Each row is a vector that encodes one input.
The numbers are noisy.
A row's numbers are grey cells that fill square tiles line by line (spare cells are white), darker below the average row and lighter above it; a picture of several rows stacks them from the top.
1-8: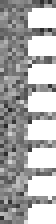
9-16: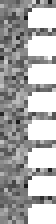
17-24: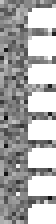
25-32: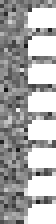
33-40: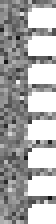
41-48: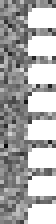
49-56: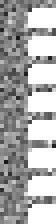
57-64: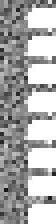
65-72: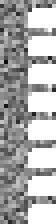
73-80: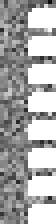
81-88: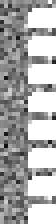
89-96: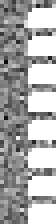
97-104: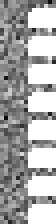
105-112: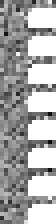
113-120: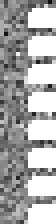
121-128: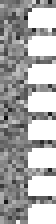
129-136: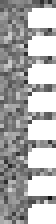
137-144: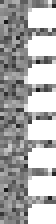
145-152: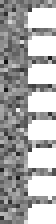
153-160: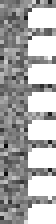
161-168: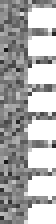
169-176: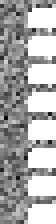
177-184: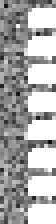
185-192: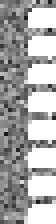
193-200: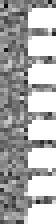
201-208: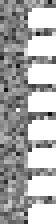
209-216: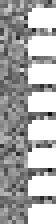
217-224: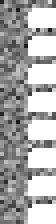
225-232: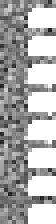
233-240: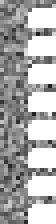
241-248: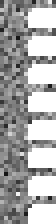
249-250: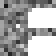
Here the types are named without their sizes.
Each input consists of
a point on a circle.
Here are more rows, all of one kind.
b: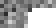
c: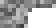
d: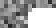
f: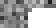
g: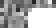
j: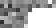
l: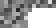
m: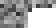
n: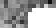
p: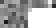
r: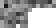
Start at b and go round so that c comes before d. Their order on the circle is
b, m, c, f, d, r, n, p, g, l, j.
